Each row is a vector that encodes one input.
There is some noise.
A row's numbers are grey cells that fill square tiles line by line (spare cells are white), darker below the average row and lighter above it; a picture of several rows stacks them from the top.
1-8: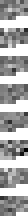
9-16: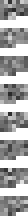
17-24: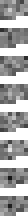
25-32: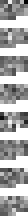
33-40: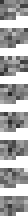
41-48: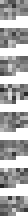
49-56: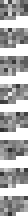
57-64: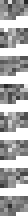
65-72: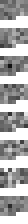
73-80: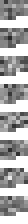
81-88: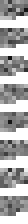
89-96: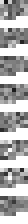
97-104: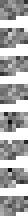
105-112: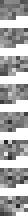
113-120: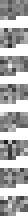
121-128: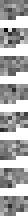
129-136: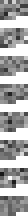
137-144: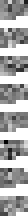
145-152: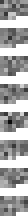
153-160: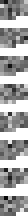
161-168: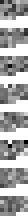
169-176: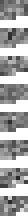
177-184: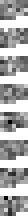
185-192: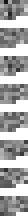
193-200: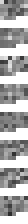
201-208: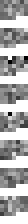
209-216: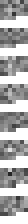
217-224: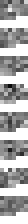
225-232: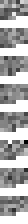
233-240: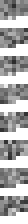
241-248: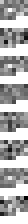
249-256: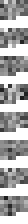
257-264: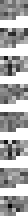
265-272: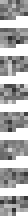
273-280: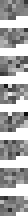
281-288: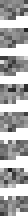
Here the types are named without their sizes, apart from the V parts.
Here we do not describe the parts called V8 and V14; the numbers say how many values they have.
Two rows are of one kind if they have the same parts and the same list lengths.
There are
2 kinds of row.
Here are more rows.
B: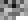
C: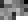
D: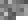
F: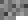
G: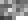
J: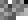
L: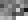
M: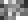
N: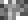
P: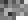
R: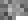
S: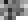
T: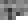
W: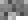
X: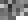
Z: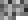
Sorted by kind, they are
B, L, S, W
C, D, F, G, J, M, N, P, R, T, X, Z

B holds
a point on a line and a value of V8.
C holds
a point on a line, a true/false value and a value of V14.
